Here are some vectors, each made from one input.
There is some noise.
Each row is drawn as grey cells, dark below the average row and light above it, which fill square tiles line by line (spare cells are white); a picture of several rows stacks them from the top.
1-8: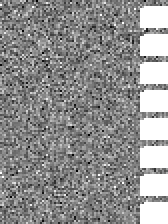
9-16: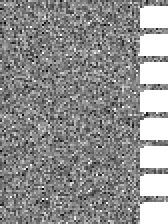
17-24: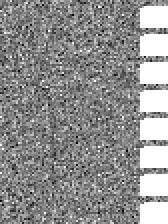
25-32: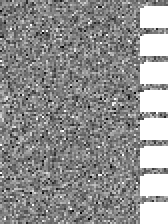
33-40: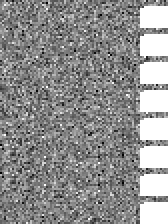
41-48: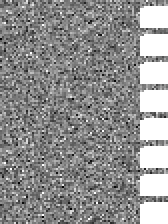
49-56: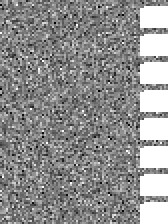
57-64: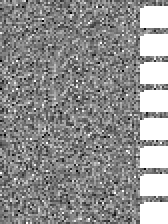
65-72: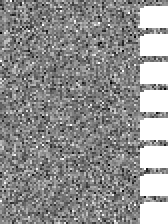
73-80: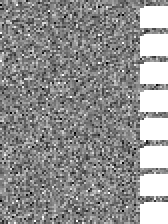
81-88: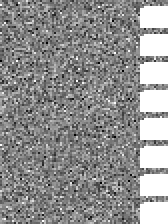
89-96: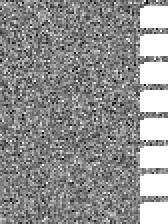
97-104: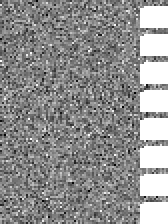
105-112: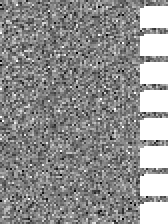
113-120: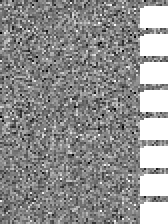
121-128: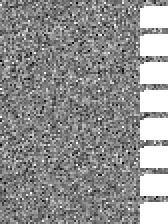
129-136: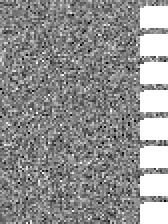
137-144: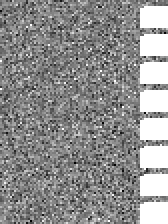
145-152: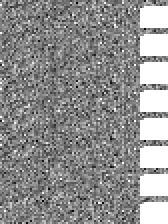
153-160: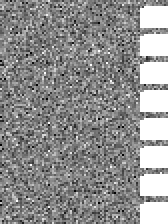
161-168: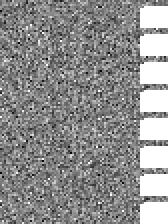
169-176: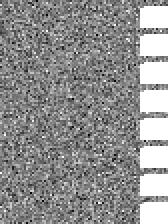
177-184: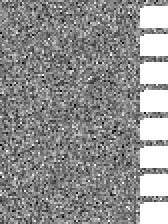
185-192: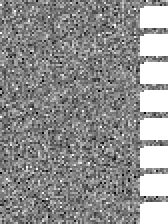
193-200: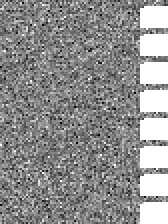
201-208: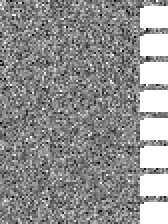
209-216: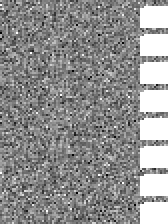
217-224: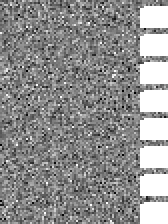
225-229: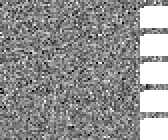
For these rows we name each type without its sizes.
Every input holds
three true/false values, together with either a label, or a point on a line.
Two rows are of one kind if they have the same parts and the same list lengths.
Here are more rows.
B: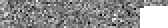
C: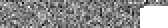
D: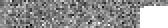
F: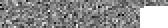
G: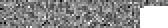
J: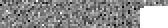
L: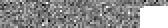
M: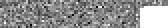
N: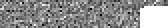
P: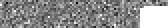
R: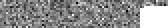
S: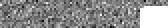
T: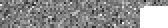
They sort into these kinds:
B, F, L, P, R, S, T
C, D, G, J, M, N

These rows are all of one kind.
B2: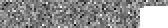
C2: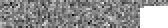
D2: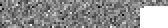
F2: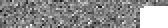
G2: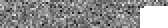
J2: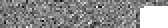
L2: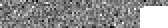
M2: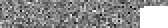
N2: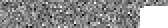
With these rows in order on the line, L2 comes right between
C2 and M2.
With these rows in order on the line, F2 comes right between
D2 and J2.
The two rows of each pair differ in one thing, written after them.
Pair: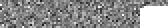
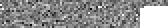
the label
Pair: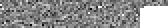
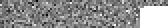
one of the three true/false values
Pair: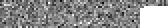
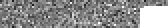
one of the three true/false values
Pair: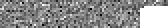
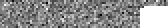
the label
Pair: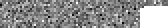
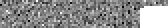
the label
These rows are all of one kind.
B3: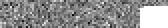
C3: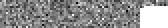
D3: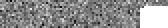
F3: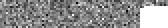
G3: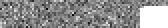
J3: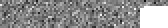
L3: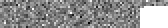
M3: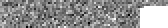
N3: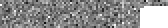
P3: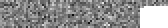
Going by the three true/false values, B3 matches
G3, L3, M3 and P3.
